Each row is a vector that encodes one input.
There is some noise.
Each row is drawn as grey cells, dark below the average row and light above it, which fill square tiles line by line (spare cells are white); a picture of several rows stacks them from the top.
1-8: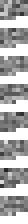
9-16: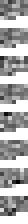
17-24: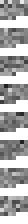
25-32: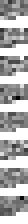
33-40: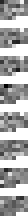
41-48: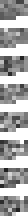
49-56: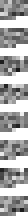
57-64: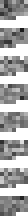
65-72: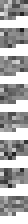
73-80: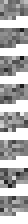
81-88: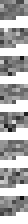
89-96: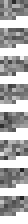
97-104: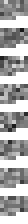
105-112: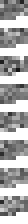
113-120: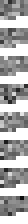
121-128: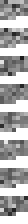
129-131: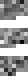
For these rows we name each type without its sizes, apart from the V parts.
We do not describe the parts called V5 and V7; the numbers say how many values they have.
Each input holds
a point on a line, together with either a true/false value and a value of V5, or a value of V7.
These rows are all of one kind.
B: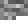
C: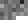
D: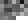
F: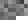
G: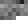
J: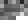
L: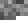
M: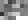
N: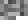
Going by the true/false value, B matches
M and N.
